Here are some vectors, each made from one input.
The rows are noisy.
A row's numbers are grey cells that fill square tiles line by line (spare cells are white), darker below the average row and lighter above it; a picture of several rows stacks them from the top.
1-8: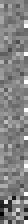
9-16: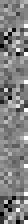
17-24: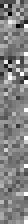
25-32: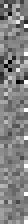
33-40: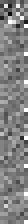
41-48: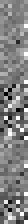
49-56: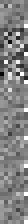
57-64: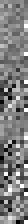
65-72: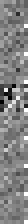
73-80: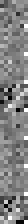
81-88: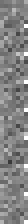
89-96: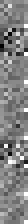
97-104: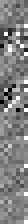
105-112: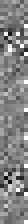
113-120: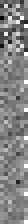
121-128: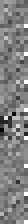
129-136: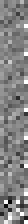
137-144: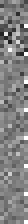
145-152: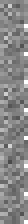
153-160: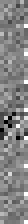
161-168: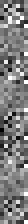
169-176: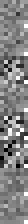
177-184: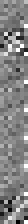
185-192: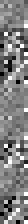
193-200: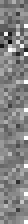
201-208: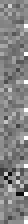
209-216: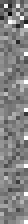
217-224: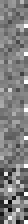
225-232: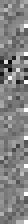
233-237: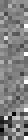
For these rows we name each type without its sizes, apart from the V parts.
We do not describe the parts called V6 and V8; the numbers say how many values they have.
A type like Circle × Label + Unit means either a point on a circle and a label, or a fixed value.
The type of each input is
(Bool × Bool × Bool × Bool + Line) × V6 + Label × V8.
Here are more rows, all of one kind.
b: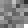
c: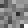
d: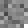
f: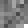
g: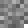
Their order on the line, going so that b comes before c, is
g, b, f, d, c.
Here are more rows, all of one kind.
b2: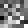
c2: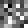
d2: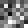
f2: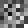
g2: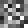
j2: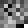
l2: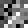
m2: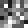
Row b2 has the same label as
d2 and m2.
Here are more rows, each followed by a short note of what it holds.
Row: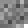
four true/false values and a value of V6
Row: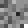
a point on a line and a value of V6
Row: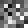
a label and a value of V8
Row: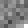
four true/false values and a value of V6
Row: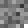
a point on a line and a value of V6
